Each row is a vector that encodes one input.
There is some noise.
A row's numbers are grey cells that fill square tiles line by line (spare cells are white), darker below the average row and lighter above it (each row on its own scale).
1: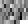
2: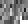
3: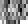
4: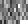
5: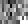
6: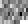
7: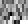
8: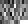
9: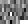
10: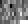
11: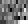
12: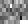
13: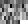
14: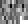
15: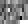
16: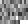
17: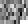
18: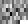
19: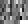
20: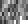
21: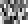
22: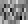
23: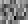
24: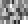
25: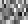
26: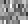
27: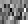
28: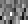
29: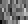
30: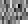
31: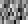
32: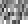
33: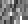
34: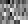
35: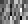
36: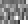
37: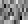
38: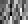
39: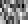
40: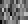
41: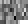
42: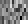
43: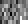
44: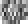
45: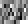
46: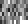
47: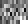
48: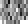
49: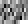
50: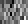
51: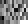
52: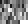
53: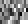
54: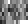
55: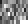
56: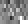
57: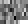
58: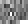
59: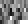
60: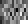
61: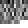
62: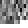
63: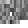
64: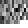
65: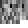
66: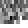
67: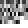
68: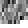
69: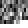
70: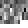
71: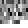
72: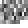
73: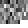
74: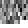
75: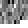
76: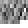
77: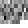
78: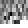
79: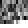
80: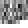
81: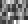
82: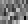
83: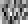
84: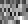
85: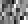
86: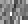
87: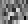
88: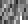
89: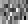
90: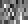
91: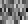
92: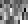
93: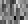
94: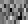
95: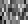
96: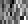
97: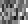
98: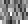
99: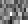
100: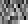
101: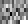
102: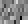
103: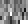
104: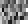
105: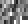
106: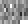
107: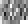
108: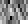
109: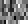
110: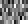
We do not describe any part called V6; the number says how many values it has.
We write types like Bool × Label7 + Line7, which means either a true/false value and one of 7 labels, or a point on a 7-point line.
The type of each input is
(Line5 + Tree8) × V6.
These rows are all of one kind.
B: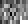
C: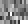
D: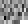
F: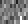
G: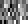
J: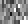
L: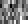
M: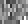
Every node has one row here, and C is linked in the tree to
D and M.
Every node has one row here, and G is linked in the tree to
L.
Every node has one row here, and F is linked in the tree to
D.
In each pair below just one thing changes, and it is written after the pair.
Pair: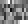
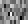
the value of V6
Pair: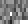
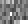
the place on the 5-point line
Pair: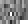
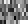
the value of V6
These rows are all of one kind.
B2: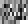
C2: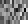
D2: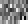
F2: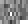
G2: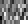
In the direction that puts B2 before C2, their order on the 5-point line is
B2, F2, C2, D2, G2.
